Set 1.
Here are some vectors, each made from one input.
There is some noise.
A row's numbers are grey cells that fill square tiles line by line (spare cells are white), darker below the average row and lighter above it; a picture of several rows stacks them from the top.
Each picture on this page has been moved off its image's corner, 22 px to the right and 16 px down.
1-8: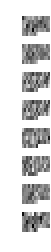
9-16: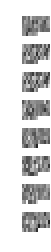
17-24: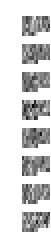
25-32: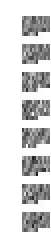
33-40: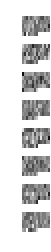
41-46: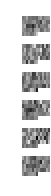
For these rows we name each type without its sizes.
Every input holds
a list of points on a line.
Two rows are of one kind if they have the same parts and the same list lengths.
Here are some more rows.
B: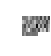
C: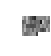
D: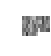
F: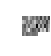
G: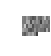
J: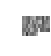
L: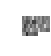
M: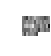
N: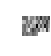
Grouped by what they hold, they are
B, F, N
C, G, M
D, J, L

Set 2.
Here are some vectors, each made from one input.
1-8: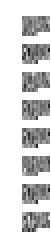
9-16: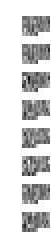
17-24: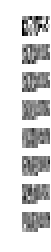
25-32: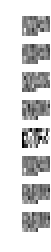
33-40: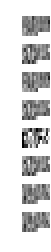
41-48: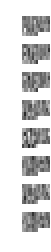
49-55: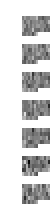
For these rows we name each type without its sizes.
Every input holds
a list of points on a line.
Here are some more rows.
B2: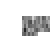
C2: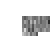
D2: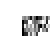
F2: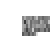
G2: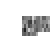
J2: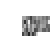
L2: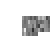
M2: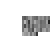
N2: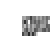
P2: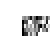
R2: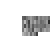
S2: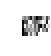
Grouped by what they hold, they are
B2, F2, G2, J2, N2
C2, L2, M2, R2
D2, P2, S2

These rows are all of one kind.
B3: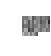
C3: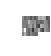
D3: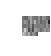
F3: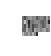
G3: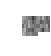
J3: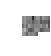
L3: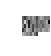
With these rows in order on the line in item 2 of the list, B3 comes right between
F3 and L3.
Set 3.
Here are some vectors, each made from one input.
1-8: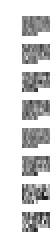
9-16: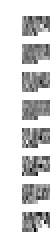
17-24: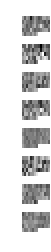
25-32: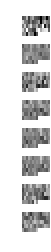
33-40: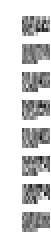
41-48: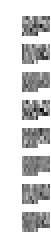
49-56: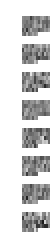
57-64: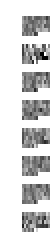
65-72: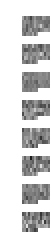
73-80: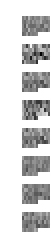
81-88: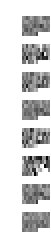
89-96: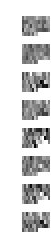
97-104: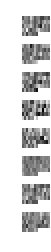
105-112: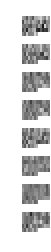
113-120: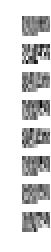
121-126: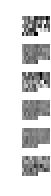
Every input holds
either a point on a 3-point line and a point on a 5-point line, or a point on a 9-point line.
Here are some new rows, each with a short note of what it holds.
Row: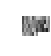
a point on a 3-point line and a point on a 5-point line
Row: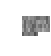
a point on a 9-point line
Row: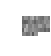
a point on a 3-point line and a point on a 5-point line
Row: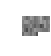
a point on a 9-point line
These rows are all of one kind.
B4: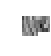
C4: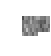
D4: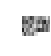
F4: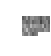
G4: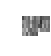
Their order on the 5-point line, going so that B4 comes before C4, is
G4, B4, C4, D4, F4.
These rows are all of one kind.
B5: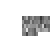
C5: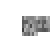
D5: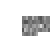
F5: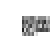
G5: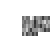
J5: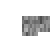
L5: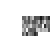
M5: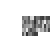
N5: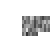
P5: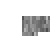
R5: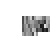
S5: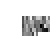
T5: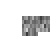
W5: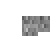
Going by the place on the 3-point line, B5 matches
L5, P5, S5 and W5.
